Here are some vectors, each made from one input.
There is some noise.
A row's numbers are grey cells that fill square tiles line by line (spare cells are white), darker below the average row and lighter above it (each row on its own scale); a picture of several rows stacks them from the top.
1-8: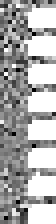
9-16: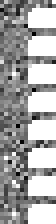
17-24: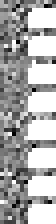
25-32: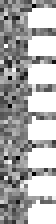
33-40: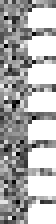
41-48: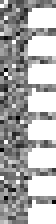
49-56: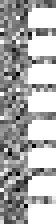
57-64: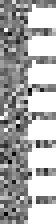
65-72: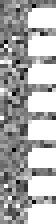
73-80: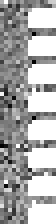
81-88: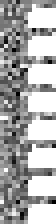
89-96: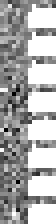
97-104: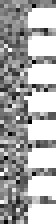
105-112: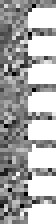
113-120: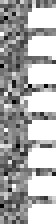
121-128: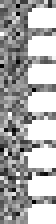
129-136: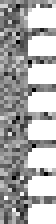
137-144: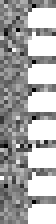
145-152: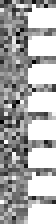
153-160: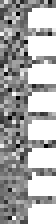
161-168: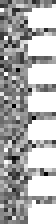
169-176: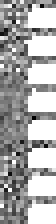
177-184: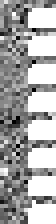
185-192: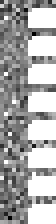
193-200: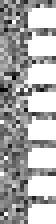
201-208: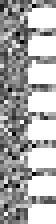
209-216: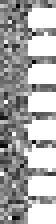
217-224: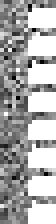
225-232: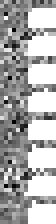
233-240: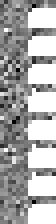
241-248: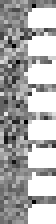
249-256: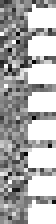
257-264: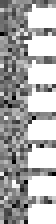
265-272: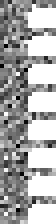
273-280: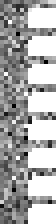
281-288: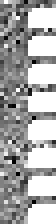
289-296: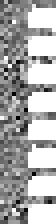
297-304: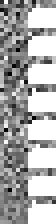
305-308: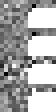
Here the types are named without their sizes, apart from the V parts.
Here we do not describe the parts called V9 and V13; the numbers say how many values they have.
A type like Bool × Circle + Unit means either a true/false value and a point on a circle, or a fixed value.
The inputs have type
Bool × Bool × Bool + (Circle + V9) × V13.
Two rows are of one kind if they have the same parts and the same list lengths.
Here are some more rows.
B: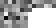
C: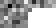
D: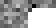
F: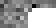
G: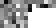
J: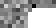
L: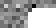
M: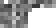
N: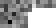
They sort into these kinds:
B, D, F, J, L
C, M
G, N

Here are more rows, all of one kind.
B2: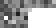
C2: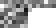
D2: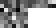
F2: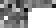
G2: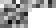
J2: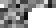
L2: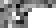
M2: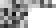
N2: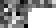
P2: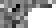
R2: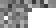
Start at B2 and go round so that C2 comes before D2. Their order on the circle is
B2, R2, F2, C2, G2, J2, L2, N2, D2, P2, M2.
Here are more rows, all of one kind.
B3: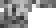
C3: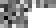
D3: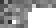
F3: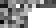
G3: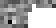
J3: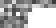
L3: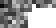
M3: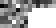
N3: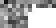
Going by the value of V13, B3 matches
F3 and N3.
